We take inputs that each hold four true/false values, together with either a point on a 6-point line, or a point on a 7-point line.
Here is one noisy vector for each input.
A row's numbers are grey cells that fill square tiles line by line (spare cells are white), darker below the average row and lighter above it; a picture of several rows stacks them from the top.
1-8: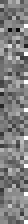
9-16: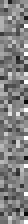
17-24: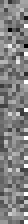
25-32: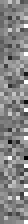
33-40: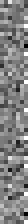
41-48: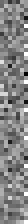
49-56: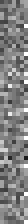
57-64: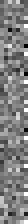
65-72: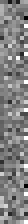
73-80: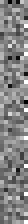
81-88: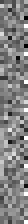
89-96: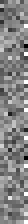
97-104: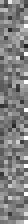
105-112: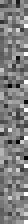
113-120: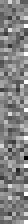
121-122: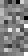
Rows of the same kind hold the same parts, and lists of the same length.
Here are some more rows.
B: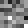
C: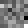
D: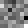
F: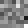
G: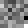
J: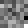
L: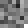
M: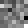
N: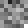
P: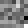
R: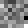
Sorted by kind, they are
B, L, N
C, D, F, G, J, M, P, R

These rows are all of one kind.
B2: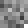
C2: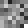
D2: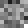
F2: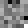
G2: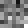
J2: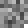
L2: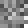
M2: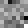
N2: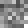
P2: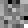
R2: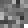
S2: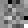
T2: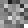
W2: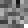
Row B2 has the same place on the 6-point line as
D2, M2 and W2.
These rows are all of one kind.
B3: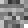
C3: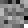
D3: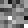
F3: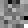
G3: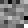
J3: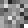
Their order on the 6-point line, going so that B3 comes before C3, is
J3, D3, B3, F3, G3, C3.
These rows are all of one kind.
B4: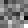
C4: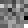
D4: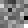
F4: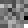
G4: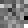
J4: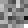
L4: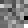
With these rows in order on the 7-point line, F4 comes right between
B4 and C4.
